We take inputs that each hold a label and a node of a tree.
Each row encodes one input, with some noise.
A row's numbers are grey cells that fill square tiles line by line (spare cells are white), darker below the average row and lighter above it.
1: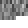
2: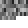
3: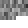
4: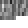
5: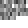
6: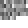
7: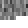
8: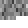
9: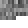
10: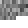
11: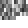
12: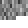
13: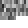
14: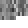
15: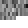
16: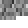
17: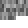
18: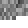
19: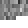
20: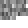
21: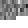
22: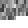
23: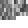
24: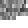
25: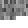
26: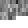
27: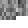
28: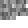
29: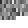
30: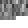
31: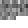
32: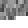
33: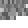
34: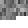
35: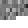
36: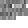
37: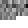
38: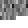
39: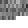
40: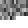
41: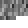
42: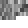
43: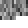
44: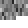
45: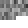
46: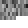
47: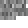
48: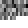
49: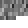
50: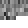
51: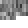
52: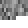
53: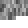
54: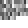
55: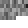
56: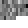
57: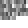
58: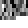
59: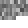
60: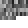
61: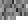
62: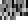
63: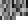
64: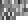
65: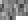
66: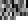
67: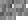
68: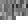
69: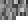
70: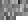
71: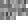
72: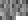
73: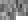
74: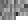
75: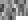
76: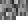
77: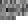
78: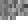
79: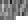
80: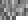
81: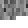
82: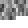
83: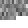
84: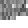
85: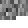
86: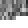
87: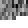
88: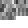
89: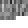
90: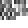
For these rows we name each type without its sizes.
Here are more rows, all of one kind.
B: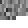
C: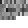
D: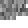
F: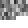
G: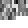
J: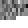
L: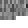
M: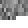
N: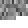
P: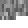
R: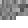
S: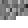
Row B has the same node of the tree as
C, D, J and P.
